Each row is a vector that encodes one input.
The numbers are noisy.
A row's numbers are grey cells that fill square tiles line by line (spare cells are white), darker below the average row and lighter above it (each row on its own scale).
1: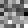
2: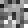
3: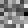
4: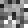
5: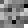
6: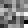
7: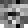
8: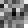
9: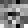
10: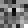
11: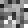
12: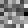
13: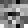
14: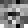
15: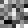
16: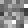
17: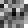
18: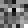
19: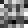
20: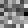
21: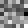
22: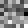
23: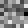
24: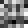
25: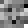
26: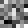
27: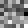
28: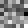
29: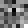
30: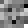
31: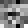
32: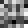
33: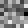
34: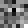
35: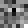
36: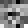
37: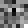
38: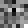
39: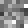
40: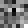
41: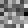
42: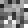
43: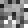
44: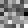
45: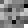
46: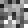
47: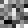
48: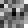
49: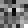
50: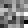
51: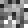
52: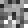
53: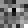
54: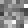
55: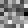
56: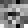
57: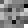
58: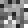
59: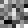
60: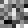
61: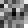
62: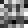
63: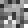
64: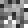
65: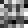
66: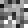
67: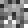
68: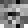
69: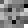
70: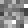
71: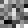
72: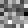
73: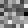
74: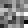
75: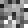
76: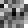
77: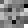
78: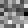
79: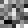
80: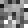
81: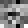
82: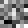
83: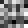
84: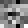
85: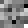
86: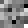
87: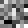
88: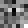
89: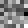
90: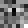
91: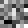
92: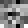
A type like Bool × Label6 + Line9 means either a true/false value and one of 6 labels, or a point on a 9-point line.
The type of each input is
Tree10.
